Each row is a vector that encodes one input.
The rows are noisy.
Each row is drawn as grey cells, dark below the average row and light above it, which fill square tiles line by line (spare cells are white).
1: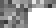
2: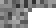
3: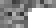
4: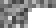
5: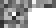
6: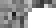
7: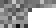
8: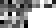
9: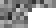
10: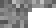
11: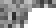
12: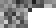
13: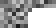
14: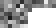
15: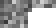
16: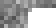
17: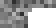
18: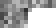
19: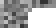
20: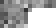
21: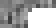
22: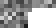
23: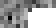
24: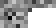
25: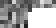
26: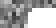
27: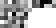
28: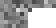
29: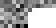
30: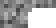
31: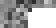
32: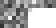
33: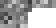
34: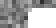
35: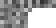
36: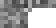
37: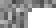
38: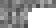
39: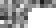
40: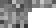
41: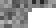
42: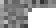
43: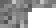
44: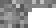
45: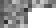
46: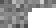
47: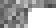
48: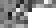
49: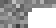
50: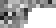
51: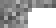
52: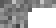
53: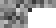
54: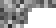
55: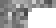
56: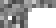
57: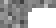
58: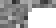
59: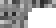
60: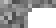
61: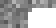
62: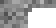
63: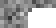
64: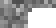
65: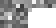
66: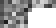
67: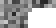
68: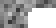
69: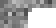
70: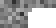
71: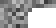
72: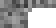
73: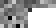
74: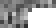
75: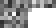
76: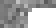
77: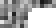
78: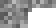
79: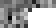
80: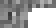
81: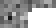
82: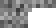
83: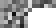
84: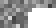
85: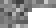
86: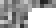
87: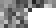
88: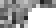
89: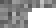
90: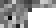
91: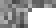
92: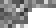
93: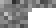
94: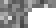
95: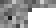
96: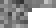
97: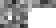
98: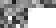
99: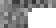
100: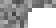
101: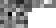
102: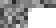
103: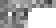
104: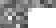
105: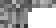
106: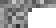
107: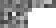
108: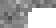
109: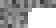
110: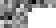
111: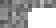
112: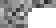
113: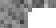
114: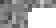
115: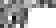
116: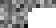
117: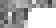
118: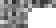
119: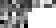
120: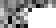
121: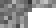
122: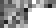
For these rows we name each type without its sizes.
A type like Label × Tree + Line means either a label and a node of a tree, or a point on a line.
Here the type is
Bool × Tree + Line.
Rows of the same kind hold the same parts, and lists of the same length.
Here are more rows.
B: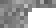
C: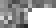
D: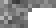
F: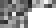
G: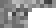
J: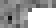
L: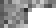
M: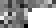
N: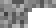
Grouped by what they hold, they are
B, F, G, J, L
C, D, M, N

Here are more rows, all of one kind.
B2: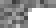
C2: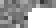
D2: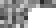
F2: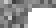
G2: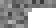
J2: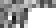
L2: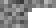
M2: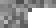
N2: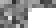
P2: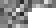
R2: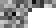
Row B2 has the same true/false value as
C2, D2, G2 and N2.
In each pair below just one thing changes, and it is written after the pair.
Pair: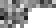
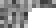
the node of the tree
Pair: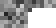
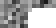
the true/false value
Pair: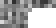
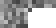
the true/false value
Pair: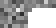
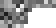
the node of the tree
